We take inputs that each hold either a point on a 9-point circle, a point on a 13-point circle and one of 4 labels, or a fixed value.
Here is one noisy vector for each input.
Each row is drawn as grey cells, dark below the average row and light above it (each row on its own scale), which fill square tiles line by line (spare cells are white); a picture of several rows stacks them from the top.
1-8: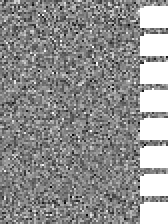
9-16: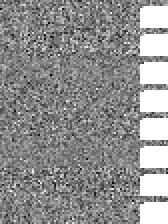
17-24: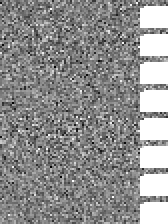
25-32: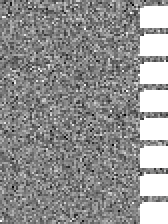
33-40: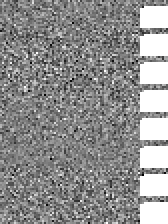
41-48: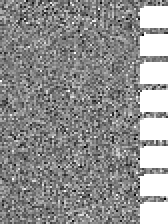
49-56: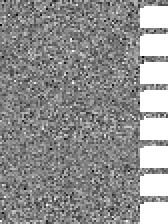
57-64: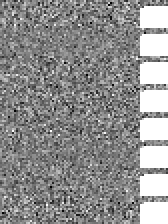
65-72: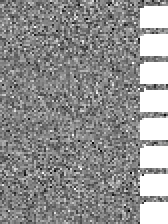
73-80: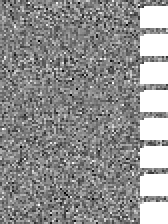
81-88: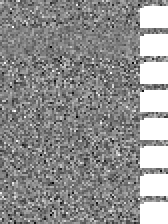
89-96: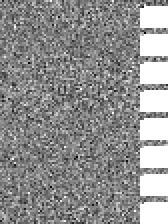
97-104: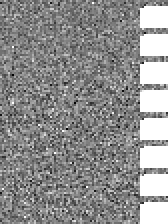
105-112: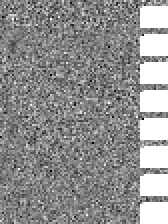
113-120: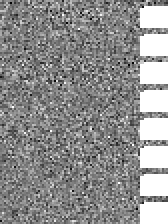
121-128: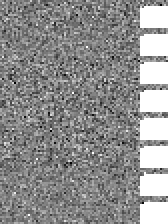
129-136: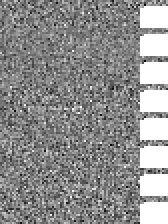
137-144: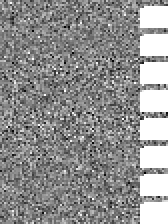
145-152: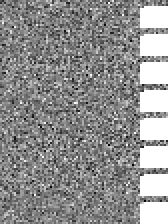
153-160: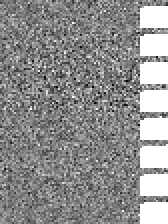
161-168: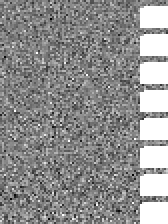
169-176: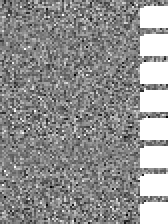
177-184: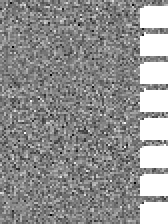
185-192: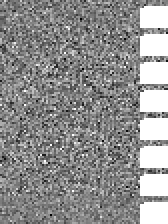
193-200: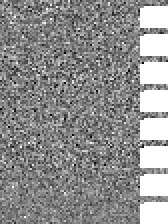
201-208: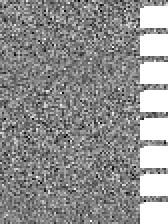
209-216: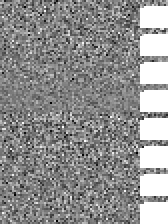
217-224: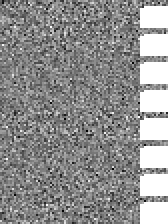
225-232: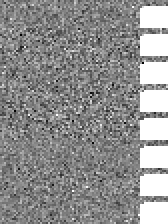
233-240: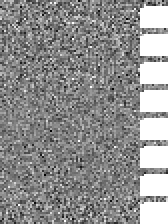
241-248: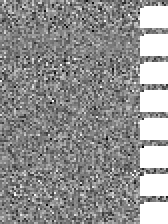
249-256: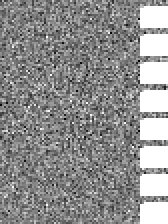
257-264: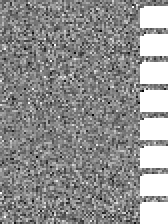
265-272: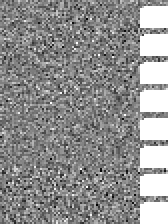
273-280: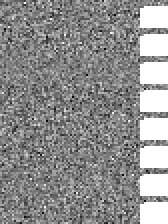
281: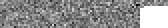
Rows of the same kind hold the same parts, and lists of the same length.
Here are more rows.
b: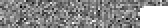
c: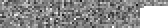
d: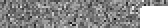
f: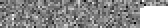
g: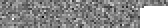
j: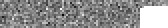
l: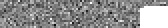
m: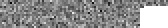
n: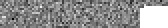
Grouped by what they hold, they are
b
c, d, f, g, j, l, m, n

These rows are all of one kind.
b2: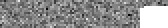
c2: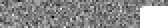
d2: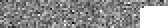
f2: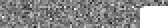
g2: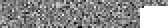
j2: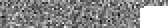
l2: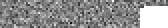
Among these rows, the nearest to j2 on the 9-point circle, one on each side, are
c2 and l2.
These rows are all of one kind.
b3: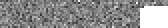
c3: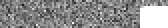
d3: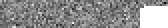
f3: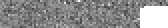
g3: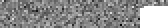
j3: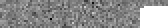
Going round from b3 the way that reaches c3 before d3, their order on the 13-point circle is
b3, f3, c3, g3, d3, j3.
